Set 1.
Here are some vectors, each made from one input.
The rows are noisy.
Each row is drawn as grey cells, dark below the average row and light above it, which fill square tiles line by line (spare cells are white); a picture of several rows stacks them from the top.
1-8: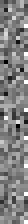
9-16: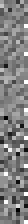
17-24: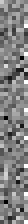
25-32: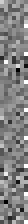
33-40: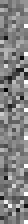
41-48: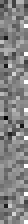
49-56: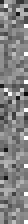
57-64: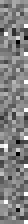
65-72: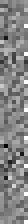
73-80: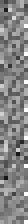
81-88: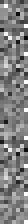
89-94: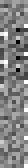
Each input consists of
a node of a 9-node tree and a true/false value.
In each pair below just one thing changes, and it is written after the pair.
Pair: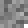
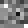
the true/false value
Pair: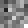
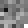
the node of the tree
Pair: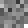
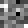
the true/false value
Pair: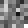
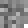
the true/false value
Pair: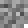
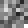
the true/false value
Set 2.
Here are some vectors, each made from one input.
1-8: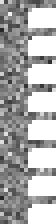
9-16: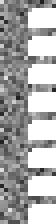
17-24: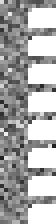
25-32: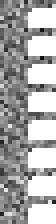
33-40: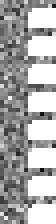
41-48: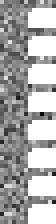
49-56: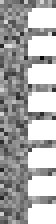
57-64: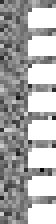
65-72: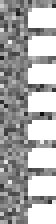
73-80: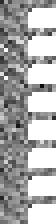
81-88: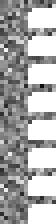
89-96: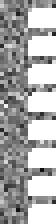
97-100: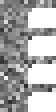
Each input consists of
a point on a 5-point line and a true/false value.
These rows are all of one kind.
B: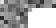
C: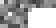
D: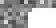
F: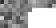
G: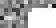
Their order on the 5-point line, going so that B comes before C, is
D, G, F, B, C.
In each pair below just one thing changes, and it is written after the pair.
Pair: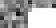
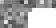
the place on the 5-point line
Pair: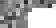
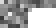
the true/false value
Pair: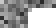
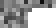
the true/false value
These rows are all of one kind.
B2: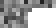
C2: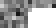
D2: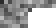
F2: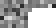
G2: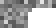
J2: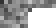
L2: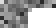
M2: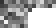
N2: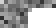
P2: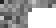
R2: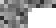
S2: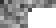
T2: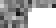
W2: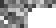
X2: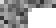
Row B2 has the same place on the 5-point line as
L2, N2, R2 and X2.
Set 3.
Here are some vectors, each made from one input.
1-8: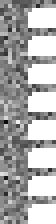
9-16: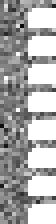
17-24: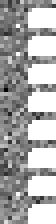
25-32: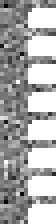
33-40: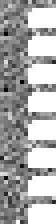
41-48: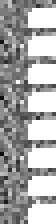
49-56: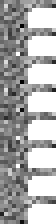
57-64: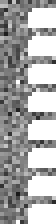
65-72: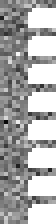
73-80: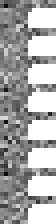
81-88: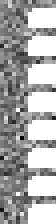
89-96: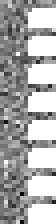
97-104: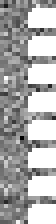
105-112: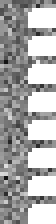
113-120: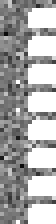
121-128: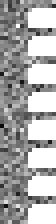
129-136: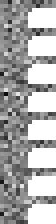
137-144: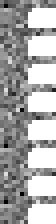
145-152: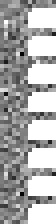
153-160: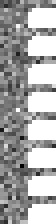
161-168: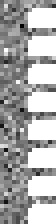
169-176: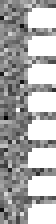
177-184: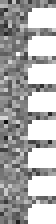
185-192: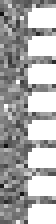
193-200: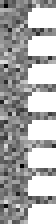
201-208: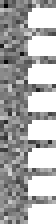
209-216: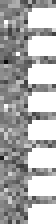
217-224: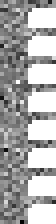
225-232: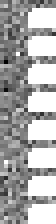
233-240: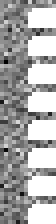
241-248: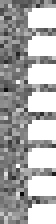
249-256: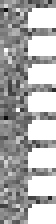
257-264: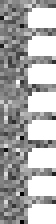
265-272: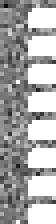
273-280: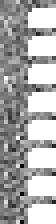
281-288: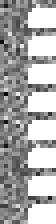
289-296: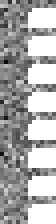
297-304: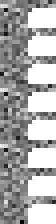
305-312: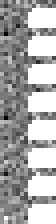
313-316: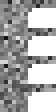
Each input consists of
either a point on an 11-point circle, or a point on a 13-point line.
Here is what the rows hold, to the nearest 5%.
About 45% of them hold a point on an 11-point circle. The rest hold a point on a 13-point line.
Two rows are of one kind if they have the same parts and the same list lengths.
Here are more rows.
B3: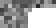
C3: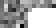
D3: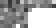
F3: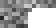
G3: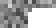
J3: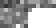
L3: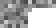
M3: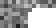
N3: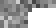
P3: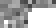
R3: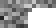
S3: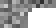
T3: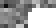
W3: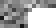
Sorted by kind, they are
B3, G3, L3, N3, P3, S3
C3, D3, F3, J3, M3, R3, T3, W3

